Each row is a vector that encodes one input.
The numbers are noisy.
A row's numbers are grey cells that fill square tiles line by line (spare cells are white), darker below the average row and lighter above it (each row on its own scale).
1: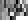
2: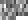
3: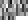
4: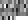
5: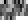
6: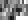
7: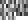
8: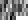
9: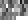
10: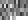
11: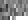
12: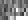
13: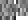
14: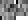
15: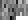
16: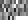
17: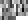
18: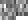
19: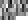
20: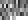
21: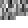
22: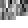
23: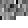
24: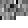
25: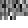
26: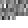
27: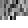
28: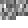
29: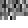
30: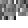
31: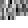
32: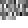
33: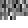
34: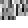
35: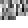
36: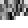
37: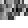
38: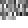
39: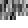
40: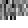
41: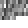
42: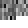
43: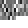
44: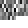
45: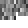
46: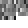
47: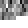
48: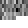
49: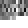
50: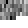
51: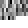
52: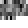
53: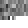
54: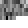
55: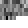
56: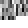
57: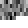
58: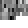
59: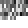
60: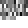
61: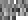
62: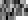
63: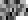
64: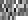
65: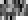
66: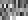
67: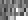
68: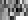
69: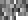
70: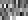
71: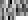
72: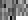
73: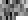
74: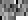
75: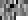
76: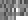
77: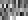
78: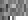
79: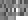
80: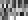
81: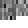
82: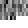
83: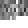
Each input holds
a true/false value, together with either a point on a 6-point line, or a point on a 7-point line.
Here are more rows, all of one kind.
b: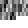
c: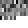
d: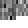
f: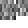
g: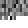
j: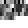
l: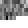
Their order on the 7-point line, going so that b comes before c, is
l, j, b, d, g, c, f.
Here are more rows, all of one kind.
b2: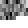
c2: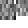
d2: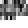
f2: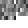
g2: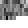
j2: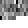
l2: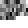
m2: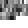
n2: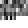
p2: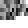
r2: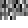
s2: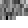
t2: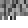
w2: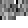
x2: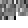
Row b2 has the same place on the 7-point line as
g2, l2, p2 and s2.
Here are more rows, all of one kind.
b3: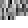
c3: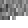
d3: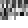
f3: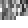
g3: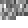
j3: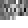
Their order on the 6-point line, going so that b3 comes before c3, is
f3, b3, j3, c3, d3, g3.
